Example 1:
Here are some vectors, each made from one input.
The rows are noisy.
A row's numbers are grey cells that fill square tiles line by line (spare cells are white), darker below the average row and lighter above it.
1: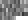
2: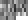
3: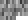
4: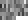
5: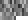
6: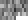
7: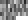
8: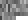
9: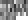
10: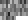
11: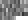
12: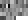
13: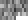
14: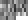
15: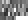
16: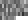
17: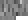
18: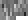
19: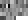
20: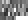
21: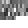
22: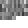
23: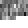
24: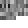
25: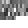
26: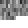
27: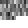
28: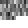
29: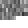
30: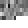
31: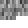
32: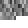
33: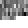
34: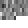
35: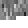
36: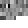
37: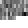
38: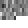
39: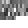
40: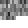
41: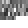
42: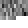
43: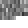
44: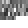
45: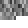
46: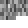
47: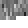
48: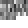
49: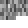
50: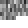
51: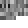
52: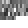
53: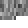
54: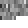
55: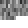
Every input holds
either a fixed value, or a point on each of two 3-point lines, or a point on a 4-point line and a point on a 5-point line.
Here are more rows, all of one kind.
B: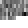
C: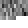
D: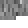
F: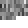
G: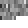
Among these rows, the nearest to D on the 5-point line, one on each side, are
C and G.
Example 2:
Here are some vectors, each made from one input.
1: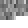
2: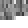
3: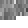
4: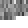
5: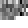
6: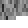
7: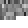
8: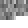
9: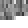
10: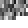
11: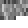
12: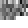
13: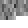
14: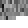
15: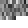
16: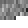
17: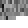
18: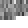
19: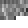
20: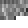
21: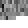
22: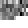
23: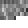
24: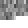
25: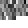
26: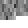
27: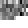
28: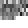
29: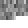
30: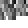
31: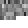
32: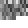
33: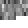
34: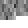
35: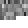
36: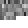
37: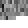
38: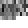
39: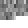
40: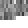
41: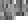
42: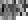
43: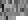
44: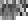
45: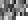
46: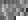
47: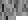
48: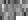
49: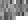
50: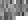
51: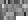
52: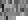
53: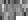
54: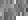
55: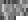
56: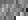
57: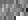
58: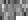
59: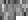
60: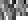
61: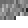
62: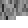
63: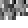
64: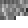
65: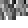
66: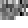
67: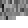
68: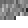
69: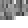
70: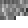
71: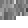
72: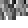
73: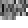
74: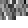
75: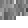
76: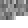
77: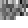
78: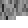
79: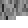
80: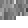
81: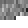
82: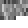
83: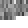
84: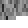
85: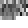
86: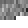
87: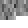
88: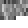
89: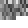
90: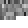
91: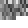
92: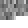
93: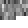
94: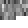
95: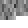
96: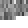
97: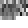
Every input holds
a point on a 12-point line and a true/false value.
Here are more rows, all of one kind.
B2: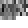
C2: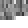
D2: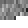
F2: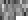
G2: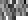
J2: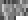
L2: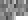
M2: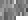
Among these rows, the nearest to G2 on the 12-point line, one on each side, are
D2 and J2.
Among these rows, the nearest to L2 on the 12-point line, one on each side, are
B2 and C2.
